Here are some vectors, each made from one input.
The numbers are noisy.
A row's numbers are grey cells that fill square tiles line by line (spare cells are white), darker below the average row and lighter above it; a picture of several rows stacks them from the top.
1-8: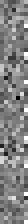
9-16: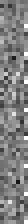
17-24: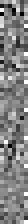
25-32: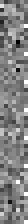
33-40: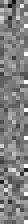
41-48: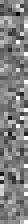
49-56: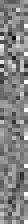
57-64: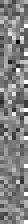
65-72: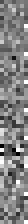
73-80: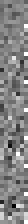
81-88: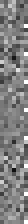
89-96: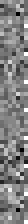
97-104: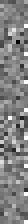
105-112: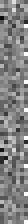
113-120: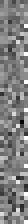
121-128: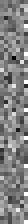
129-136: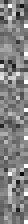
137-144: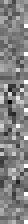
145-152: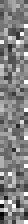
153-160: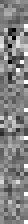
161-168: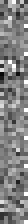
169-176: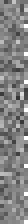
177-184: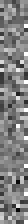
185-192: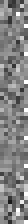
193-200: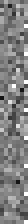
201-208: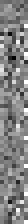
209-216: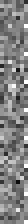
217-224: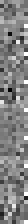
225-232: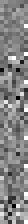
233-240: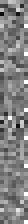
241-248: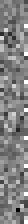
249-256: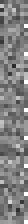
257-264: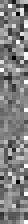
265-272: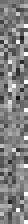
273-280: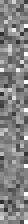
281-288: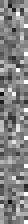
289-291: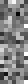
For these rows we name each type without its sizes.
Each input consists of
a point on a circle.
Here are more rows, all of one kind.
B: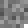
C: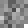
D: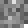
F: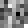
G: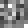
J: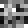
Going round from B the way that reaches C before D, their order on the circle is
B, J, G, C, F, D.
